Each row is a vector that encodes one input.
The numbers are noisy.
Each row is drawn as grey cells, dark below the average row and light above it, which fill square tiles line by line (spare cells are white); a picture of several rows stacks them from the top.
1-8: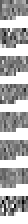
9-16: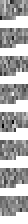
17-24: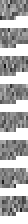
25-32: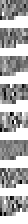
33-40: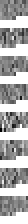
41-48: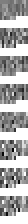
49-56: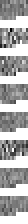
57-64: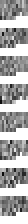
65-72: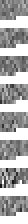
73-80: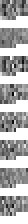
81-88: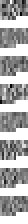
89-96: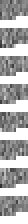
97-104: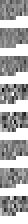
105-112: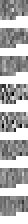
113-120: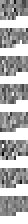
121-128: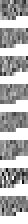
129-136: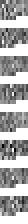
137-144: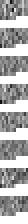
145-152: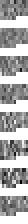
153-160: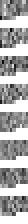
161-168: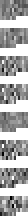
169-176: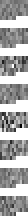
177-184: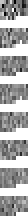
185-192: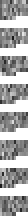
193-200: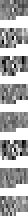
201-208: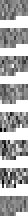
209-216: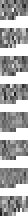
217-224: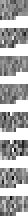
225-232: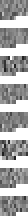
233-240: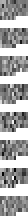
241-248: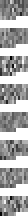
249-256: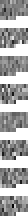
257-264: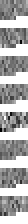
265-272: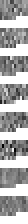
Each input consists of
a list of up to two points on a 20-point line.
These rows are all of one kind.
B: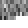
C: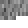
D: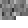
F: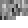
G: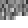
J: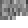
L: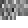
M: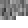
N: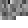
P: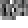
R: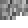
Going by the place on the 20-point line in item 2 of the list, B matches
D and L.
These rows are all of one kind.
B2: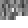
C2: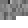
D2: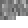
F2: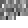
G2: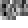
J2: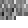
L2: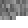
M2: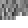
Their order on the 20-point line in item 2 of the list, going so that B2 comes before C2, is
G2, B2, D2, C2, L2, M2, F2, J2.
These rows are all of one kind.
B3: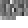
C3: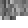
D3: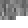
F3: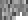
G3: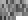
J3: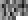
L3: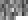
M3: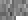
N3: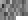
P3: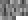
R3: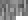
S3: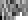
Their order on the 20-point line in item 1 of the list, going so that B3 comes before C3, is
J3, G3, M3, N3, S3, P3, B3, R3, F3, L3, C3, D3.
